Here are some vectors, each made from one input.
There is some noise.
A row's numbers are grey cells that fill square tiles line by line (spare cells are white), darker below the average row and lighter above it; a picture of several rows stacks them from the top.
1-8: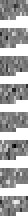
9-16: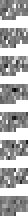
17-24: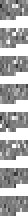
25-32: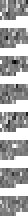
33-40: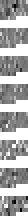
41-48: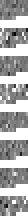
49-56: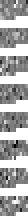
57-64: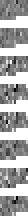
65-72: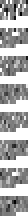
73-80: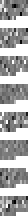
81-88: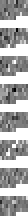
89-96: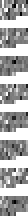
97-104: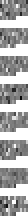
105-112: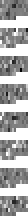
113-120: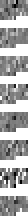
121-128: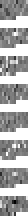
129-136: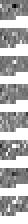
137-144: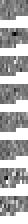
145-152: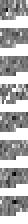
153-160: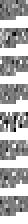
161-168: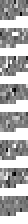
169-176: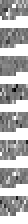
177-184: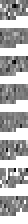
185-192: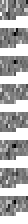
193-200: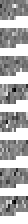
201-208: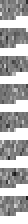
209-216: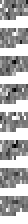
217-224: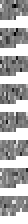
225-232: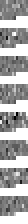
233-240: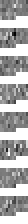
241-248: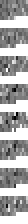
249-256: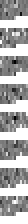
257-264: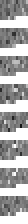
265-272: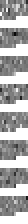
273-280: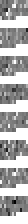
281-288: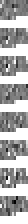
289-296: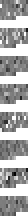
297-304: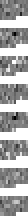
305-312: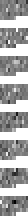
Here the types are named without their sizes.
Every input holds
either a fixed value, or four true/false values.
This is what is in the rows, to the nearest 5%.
A few of them hold a fixed value. The rest hold four true/false values.
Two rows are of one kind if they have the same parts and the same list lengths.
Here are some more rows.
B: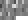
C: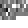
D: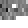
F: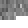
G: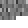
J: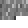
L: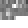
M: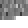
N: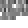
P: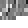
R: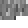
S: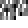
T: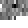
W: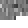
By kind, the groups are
B, C, D, F, G, J, L, M, N, P, R, T, W
S

